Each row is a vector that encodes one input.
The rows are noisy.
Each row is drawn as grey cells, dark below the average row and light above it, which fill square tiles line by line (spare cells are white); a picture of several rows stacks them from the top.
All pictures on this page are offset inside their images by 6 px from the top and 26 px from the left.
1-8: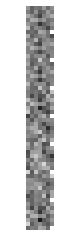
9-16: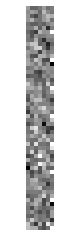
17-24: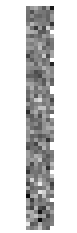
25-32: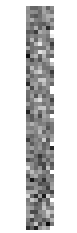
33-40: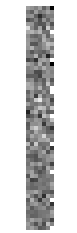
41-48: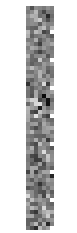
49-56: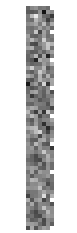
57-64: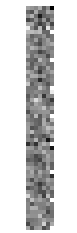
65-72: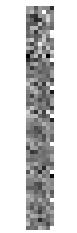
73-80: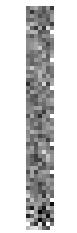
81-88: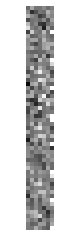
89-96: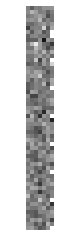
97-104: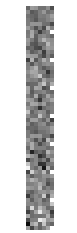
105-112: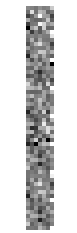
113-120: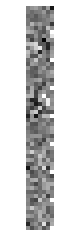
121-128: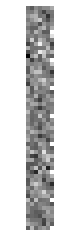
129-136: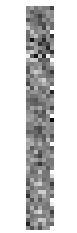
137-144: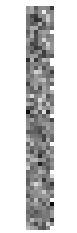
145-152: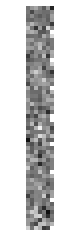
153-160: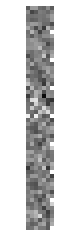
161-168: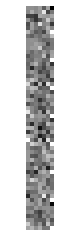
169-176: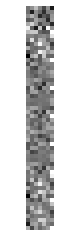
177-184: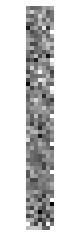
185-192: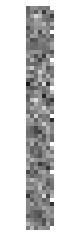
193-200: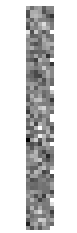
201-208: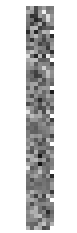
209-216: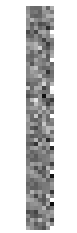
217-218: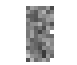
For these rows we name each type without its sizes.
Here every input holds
a point on a line.
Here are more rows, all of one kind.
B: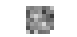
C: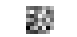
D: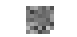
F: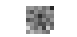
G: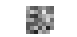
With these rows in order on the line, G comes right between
C and F.
